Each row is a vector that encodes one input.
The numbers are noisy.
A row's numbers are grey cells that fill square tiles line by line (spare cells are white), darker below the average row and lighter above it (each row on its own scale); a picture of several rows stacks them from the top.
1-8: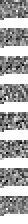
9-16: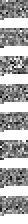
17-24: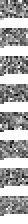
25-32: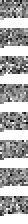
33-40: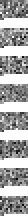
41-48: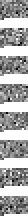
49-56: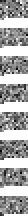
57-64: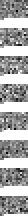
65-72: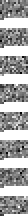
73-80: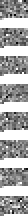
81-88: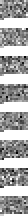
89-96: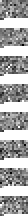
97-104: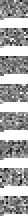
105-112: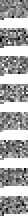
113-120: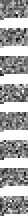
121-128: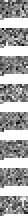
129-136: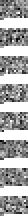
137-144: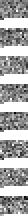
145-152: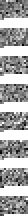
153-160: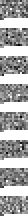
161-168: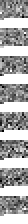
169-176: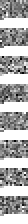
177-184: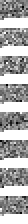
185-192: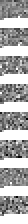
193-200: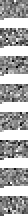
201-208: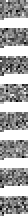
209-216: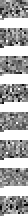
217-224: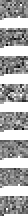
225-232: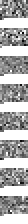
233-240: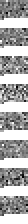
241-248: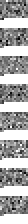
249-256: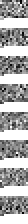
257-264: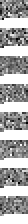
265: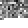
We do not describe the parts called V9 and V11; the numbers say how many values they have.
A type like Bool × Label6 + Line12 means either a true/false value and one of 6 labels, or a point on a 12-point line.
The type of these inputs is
(Bool × Bool × Bool × V9 + Unit) × Label5 × V11 + Label6.
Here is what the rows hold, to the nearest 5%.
About 90% of them hold one of 5 labels and a value of V11, together with either a fixed value, or three true/false values and a value of V9. The rest hold one of 6 labels.
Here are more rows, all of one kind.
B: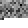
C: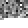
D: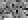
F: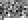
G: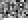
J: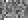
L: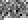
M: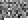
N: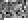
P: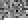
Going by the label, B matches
C, F, M and P.
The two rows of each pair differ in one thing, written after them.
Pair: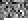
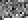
one of the three true/false values
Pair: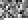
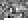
the value of V9
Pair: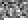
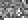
the value of V9
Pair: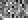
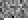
one of the three true/false values
